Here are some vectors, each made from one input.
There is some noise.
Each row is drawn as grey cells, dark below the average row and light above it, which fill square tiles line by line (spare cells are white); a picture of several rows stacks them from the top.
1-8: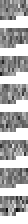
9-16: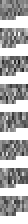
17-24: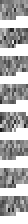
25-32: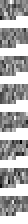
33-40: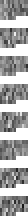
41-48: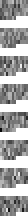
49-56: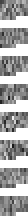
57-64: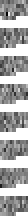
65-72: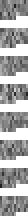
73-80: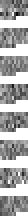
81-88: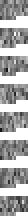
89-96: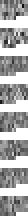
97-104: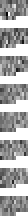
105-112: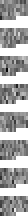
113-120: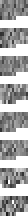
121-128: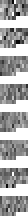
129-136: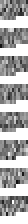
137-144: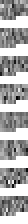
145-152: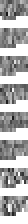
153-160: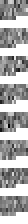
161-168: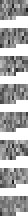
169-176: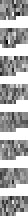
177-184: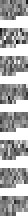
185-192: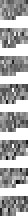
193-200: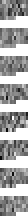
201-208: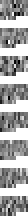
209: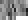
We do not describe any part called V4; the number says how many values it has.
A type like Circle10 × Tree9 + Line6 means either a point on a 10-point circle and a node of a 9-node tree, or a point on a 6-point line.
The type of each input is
Bool × Label7 + (Tree7 + Unit) × V4.
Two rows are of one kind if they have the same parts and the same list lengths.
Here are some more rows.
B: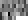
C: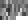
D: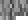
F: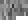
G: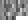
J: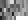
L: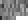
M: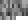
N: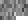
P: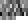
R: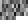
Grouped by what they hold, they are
B, J, L, N
C, G, R
D, F, M, P

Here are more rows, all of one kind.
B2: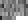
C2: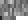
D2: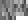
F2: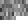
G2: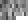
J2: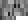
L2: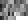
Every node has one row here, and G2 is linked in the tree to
L2.
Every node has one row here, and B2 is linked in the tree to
D2 and J2.
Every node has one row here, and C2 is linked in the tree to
F2 and J2.
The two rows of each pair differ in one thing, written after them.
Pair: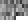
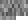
the true/false value
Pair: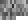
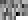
the true/false value
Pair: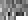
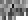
the true/false value
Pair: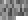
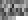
the label
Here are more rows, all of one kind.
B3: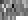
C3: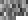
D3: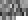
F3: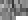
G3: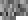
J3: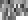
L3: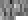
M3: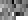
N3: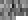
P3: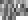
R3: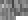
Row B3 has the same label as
F3, M3, N3 and R3.
